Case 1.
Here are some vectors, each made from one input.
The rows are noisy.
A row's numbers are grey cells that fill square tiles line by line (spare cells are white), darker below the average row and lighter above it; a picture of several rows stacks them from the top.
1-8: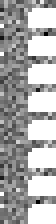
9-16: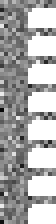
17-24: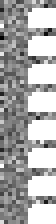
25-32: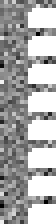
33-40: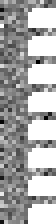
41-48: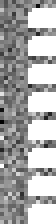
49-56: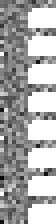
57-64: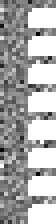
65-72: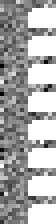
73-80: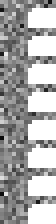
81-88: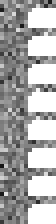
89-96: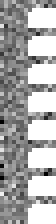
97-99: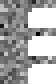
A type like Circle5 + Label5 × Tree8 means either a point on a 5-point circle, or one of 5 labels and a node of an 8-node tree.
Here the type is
Bool × Line5 × Line5 + Tree10.
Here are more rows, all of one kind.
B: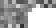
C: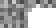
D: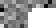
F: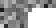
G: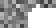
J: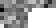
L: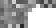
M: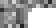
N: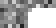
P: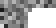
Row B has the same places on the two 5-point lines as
L, M and N.
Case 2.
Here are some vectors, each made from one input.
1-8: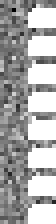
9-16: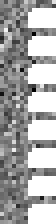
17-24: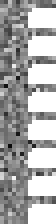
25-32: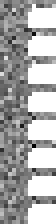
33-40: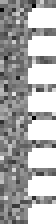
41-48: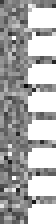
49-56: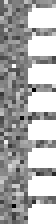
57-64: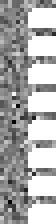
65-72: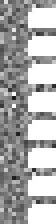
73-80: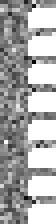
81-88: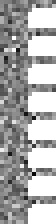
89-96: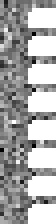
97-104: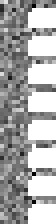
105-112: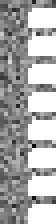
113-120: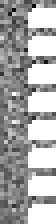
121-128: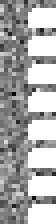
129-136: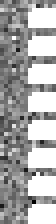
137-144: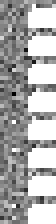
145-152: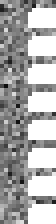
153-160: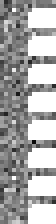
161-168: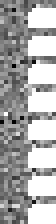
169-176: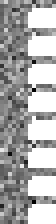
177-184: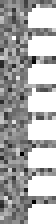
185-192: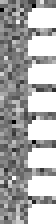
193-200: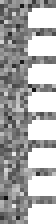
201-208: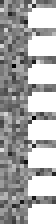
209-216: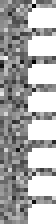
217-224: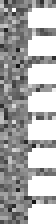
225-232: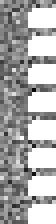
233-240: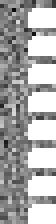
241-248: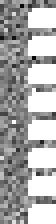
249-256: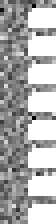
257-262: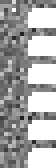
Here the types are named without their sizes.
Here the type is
(Line + Tree) × Tree.
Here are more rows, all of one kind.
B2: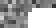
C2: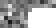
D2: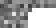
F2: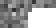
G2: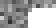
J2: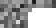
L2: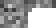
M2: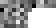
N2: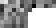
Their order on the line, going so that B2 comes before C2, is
J2, M2, N2, F2, D2, L2, B2, G2, C2.
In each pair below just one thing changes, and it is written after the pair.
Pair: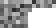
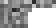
the place on the line
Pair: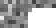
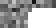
the place on the line
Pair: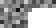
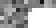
the place on the line
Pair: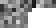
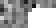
the place on the line
